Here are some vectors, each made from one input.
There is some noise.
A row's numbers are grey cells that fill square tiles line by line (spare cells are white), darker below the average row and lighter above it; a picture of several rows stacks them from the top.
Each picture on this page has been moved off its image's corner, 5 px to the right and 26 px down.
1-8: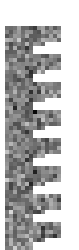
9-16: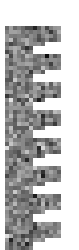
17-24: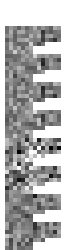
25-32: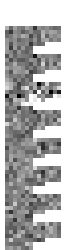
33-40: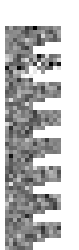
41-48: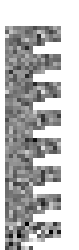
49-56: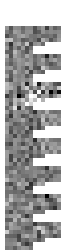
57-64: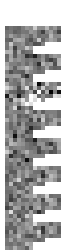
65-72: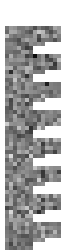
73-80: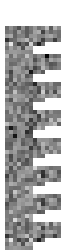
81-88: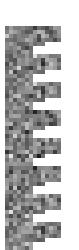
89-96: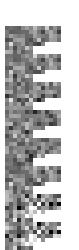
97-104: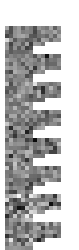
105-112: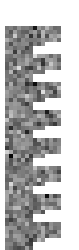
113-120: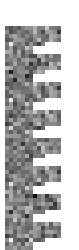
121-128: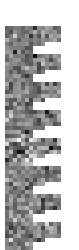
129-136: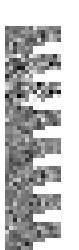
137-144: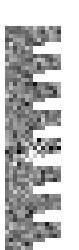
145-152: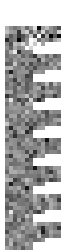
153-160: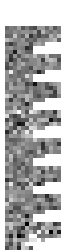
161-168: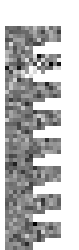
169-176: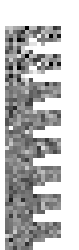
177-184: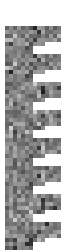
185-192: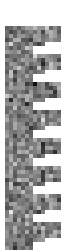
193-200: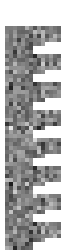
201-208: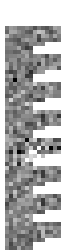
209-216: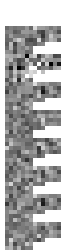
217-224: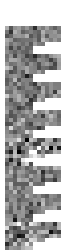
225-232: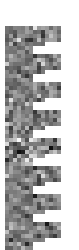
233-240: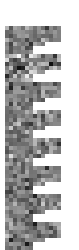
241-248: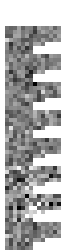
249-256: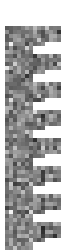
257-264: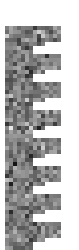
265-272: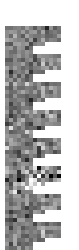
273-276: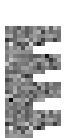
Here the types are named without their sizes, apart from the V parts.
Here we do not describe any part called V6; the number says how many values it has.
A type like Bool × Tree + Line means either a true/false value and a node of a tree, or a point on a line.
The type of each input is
Line + List((Bool × V6 + Unit) × Circle).
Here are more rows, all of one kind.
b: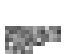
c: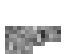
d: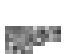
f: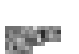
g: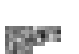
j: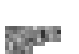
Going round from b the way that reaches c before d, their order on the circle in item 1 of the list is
b, j, f, c, g, d.
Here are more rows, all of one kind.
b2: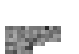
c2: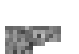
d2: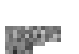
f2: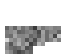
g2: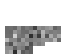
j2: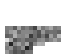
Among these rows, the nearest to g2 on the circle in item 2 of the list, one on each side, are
b2 and d2.
